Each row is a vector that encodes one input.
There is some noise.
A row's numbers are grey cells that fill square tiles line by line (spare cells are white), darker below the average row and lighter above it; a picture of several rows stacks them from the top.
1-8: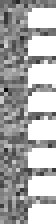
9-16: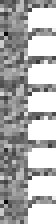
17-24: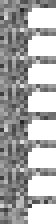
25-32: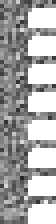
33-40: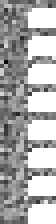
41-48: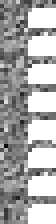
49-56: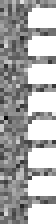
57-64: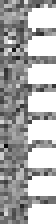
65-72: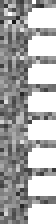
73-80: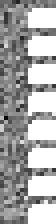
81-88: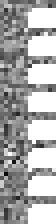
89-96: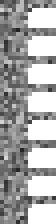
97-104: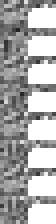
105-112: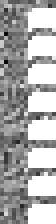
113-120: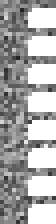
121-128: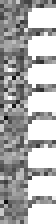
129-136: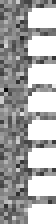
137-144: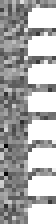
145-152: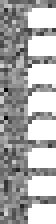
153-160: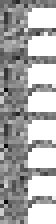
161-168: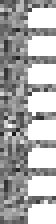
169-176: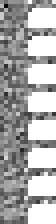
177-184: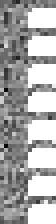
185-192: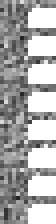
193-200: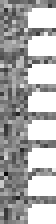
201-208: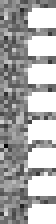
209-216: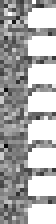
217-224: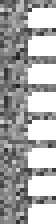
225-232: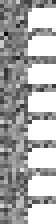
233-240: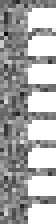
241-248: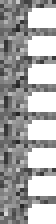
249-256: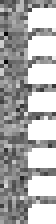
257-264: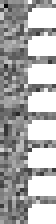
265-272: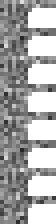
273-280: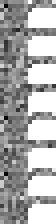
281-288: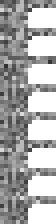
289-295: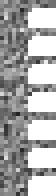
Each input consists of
either a fixed value, or a node of an 8-node tree.
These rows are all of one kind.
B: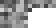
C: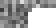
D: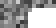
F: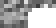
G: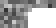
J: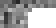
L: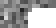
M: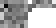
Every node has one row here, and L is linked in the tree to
C, D and G.
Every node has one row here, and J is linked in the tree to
B and G.
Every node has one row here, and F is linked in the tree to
D.
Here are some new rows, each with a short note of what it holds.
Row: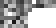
a fixed value
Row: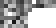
a fixed value
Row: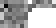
a node of an 8-node tree
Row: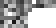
a fixed value
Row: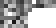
a fixed value
